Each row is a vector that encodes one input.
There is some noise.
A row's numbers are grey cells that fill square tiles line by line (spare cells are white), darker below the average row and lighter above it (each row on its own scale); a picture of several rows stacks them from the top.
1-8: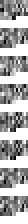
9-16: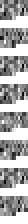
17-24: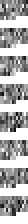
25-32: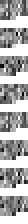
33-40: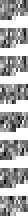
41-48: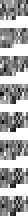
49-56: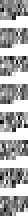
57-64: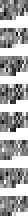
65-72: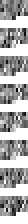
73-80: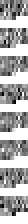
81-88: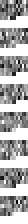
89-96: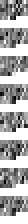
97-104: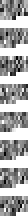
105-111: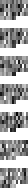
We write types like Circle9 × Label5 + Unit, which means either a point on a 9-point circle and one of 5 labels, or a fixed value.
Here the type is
Bool × List3(Line4).
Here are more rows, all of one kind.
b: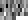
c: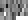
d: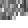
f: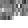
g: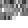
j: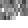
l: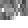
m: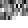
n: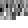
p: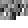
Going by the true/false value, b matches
c, n and p.
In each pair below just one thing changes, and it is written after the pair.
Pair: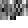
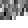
the true/false value
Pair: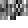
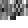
the place on the 4-point line in item 1 of the list
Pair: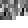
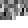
the place on the 4-point line in item 1 of the list
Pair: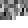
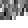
the place on the 4-point line in item 1 of the list
